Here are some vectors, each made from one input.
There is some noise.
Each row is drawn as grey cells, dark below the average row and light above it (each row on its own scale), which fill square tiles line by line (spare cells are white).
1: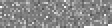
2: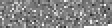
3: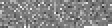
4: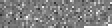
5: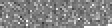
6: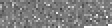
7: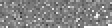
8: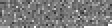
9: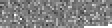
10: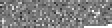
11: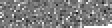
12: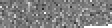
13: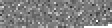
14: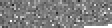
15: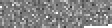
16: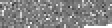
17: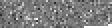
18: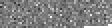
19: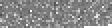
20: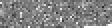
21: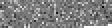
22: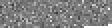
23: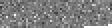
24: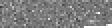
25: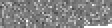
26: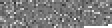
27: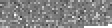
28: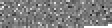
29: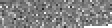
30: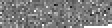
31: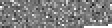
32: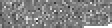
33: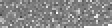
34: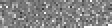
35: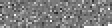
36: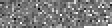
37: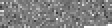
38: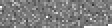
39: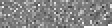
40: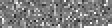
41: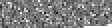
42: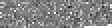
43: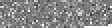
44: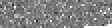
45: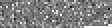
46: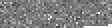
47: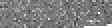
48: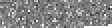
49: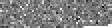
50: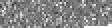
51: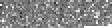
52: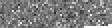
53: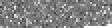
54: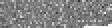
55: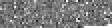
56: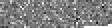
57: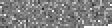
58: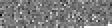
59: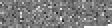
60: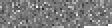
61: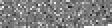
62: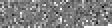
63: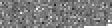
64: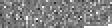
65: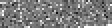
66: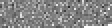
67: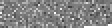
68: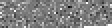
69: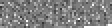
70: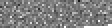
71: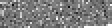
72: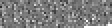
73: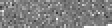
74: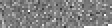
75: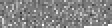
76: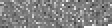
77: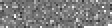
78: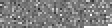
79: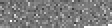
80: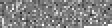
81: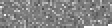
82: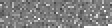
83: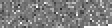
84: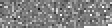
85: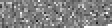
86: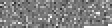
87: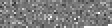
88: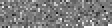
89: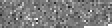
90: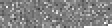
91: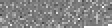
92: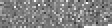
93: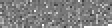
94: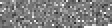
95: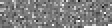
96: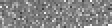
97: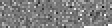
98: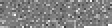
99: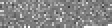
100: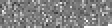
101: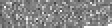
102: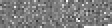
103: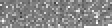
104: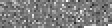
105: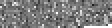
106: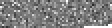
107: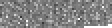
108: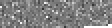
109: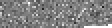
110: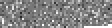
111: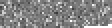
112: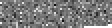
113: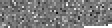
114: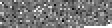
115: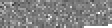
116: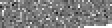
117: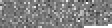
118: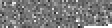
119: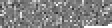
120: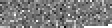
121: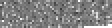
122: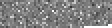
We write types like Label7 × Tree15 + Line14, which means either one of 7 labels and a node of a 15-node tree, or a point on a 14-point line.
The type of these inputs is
Circle16 + Unit.
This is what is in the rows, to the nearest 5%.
About 95% of them hold a point on a 16-point circle. The rest hold a fixed value.
